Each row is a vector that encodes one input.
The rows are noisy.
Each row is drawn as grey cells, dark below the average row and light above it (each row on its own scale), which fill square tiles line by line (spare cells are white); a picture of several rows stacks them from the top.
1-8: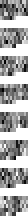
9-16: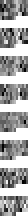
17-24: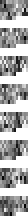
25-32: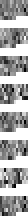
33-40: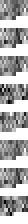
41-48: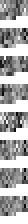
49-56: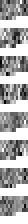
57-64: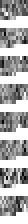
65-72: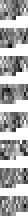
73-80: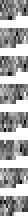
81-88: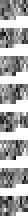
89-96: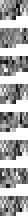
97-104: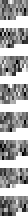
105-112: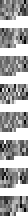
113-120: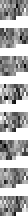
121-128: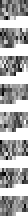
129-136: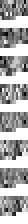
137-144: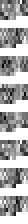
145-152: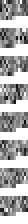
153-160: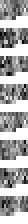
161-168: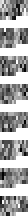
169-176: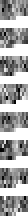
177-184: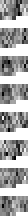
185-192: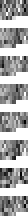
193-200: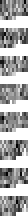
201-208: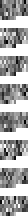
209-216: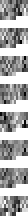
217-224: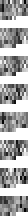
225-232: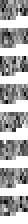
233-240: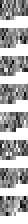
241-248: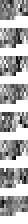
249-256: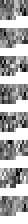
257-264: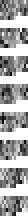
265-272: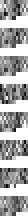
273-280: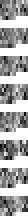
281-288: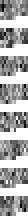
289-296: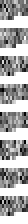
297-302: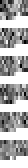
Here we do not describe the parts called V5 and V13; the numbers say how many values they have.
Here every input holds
either a node of an 8-node tree and a value of V5, or a true/false value and a value of V13.
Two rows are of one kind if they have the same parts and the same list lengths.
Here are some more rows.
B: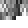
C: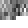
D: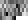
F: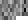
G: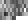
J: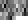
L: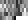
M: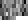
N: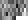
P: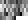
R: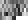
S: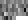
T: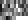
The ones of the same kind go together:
B, C, D, G, L, N, P, R
F, J, M, S, T

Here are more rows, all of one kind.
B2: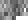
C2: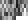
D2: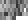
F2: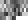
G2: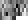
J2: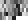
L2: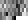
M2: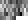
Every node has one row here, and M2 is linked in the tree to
D2 and J2.
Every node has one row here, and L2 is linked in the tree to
B2.
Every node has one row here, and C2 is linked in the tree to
G2.
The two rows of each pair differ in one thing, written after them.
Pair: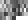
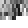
the value of V5
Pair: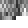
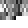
the value of V5
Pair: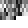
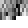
the value of V5
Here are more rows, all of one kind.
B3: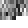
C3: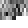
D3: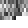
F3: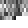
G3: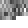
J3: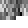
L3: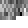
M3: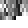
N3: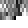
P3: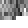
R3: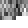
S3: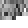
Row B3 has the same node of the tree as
L3, P3 and S3.
